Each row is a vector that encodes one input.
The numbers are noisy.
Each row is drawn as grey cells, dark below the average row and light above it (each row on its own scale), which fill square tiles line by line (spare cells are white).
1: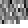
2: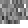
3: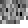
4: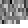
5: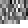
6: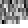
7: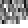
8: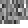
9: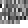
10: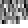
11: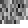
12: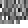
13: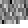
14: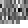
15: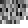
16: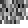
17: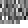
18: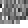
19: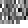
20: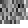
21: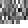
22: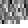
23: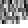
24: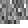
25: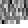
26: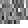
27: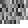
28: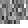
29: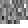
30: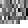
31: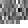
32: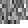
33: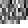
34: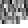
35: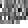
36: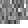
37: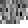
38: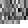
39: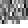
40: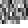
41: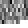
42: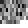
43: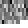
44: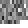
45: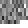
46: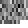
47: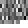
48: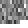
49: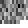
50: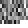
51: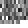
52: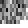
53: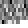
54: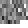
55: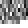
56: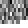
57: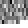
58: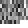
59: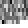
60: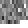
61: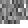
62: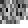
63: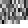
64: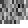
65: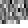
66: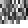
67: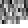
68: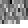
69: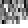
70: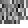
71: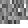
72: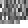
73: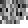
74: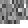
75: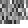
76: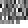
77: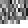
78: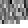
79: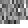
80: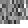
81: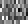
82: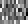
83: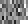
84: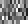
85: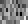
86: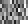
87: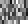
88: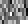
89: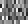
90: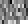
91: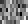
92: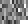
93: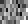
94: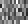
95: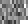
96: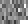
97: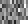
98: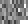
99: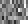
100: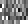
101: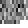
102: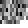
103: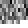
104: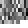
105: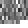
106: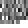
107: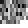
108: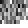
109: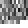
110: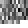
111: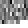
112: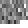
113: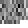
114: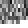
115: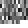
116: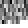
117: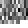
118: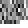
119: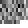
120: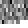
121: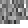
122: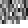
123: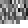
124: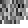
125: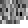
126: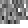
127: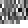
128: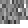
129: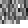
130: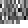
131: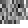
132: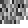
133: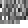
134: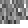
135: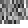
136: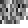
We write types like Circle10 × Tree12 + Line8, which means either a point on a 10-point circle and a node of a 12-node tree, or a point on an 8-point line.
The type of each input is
Line9 + Line10.
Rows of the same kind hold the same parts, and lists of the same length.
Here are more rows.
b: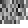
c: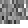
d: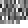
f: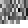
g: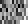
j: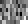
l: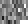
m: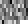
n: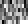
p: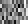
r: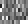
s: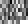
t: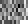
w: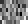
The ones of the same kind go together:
b, c, g, j, l, p, t, w
d, f, m, n, r, s

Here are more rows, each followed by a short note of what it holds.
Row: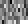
a point on a 9-point line
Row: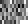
a point on a 10-point line
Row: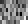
a point on a 10-point line
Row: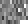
a point on a 10-point line
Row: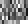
a point on a 9-point line
